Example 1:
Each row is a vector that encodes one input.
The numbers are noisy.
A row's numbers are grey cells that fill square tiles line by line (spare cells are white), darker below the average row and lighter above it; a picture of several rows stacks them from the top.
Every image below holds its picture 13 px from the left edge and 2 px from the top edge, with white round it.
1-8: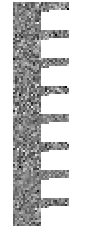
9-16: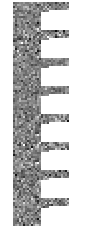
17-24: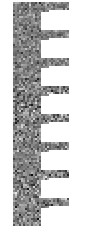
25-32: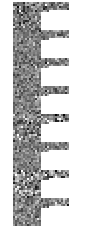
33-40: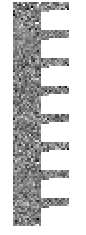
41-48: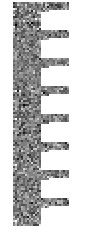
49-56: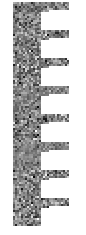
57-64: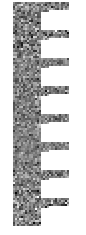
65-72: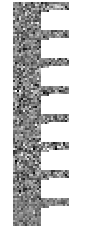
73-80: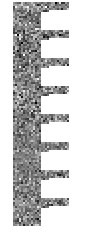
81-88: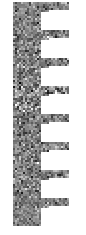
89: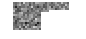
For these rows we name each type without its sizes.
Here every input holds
a node of a tree.
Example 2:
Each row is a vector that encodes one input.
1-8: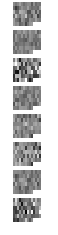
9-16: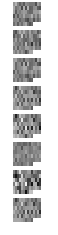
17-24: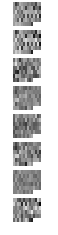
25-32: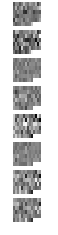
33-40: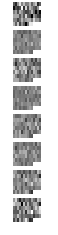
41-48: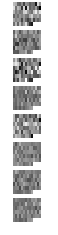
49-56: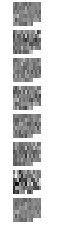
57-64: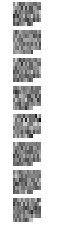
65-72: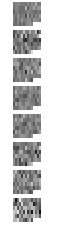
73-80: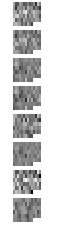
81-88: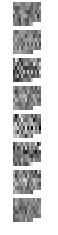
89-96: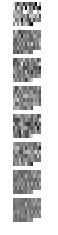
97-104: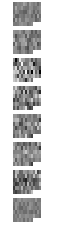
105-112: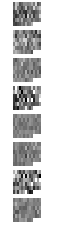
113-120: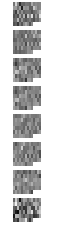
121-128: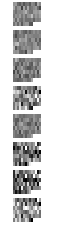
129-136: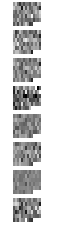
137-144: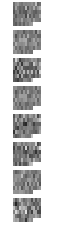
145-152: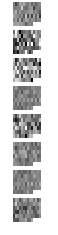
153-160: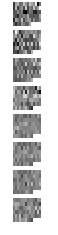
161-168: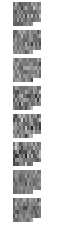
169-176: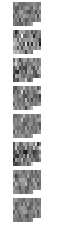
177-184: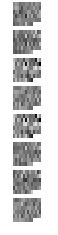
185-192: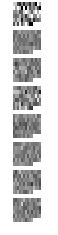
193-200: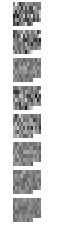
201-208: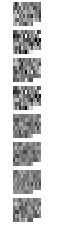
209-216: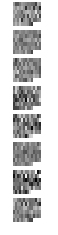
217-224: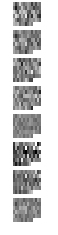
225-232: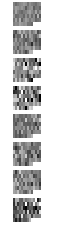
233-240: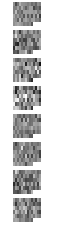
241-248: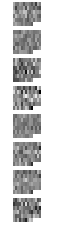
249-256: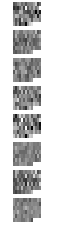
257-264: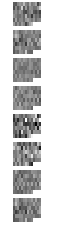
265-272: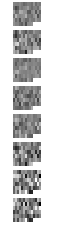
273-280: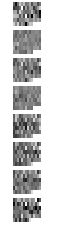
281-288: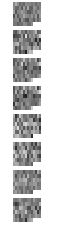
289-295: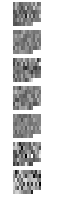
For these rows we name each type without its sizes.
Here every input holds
a point on a line.
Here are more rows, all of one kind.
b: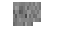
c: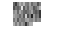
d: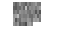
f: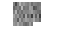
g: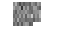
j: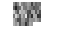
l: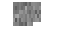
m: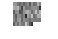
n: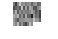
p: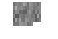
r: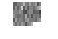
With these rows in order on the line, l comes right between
d and g.
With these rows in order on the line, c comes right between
p and r.
